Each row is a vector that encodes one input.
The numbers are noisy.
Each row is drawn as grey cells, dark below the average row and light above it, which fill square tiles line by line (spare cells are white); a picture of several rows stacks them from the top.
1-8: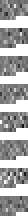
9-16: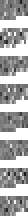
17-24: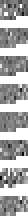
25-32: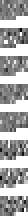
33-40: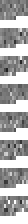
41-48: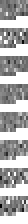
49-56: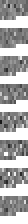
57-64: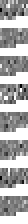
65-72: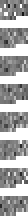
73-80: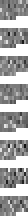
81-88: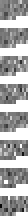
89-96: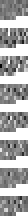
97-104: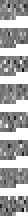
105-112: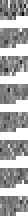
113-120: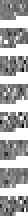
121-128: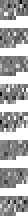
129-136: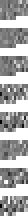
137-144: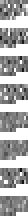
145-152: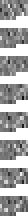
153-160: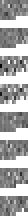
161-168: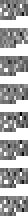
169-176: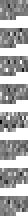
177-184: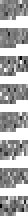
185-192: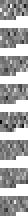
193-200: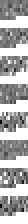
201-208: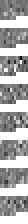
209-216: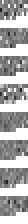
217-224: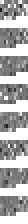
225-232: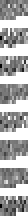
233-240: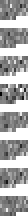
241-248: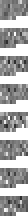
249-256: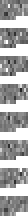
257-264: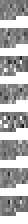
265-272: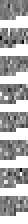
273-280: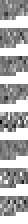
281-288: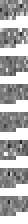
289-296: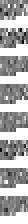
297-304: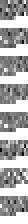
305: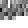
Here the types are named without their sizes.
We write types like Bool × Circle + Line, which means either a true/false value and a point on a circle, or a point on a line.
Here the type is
(Circle + Unit) × Line + Label.
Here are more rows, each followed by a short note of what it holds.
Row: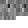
a point on a line
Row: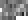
a point on a circle and a point on a line
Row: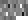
a point on a line
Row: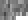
a point on a line
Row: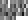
a label
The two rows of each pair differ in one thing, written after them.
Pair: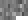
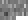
the place on the circle
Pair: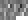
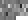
the place on the circle
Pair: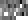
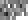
the place on the line
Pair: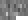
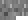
the place on the circle
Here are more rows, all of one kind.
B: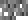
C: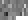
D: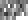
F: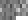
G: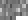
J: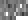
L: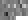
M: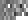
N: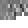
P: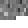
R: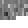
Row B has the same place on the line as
F, G, M and N.
